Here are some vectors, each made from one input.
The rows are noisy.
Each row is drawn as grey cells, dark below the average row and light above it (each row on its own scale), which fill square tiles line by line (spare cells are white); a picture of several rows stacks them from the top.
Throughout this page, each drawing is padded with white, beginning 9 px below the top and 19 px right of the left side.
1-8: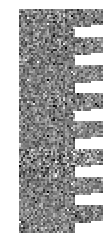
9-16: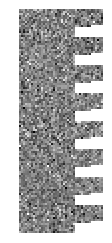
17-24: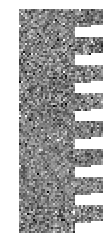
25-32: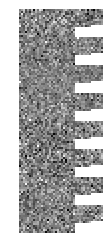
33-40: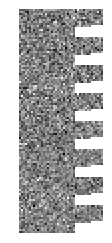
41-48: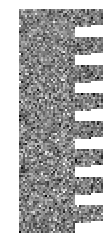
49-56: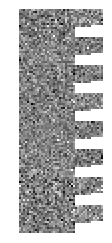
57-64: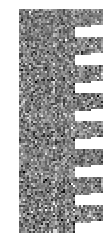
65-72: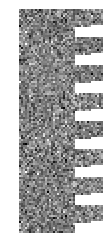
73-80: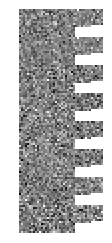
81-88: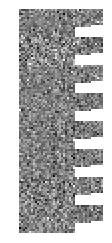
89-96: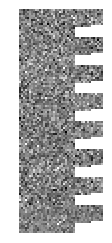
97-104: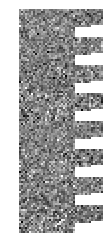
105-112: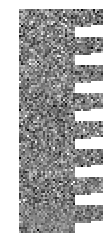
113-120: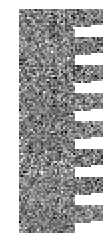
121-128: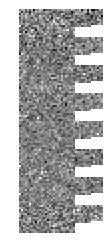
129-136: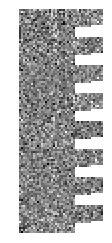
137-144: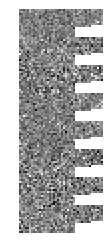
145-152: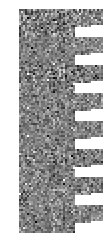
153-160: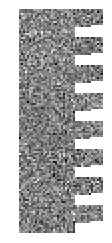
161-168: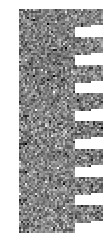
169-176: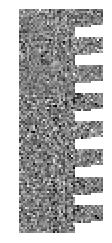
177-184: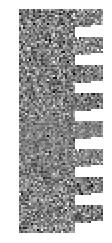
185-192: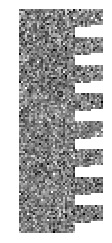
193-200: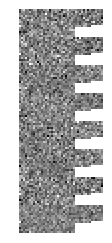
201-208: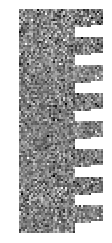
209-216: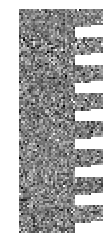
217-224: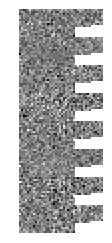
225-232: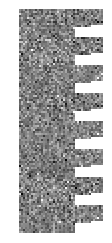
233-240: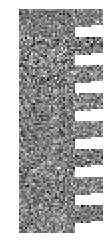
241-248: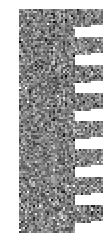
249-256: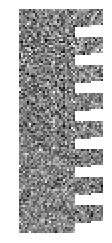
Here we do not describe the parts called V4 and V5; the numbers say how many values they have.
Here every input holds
a true/false value, a value of V4 and a value of V5, together with either a fixed value, or a node of a 7-node tree and a node of a 9-node tree.
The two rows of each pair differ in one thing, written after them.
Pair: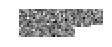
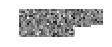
the value of V5
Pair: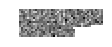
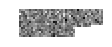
the value of V4
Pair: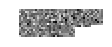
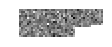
the value of V4
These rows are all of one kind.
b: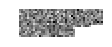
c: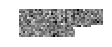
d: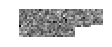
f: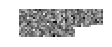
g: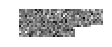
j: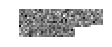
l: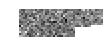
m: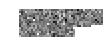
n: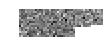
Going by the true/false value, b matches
c, f and m.
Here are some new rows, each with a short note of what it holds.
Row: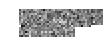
a node of a 7-node tree, a node of a 9-node tree, a true/false value, a value of V4 and a value of V5
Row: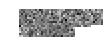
a true/false value, a value of V4 and a value of V5
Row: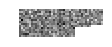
a node of a 7-node tree, a node of a 9-node tree, a true/false value, a value of V4 and a value of V5
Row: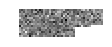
a true/false value, a value of V4 and a value of V5
